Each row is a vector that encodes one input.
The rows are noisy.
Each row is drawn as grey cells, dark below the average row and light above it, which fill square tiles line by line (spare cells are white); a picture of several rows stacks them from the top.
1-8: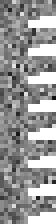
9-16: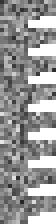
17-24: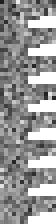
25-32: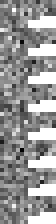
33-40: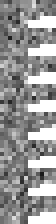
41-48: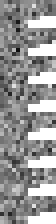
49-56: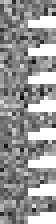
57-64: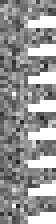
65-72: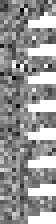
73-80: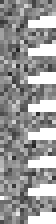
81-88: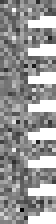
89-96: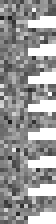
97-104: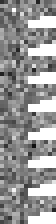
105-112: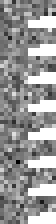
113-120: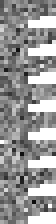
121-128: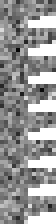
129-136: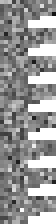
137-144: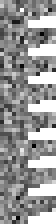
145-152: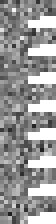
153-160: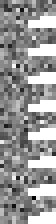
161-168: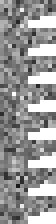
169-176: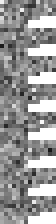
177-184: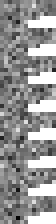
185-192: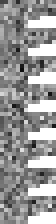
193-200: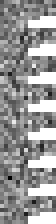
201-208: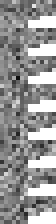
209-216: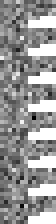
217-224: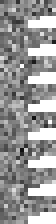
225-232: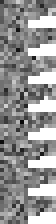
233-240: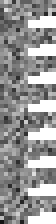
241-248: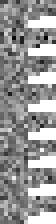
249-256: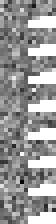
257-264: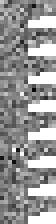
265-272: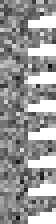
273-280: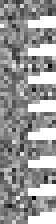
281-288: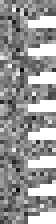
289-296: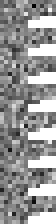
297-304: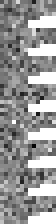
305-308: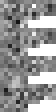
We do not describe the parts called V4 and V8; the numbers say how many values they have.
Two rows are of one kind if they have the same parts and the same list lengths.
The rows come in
3 kinds.
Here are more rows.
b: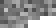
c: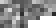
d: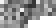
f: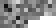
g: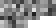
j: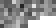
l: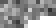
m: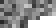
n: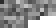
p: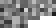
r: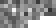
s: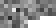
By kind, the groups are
b, m, n
c, d, f, j, p
g, l, r, s

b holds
one of 5 labels and a value of V4.
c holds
one of 5 labels and a point on a 9-point line.
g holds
a value of V8.
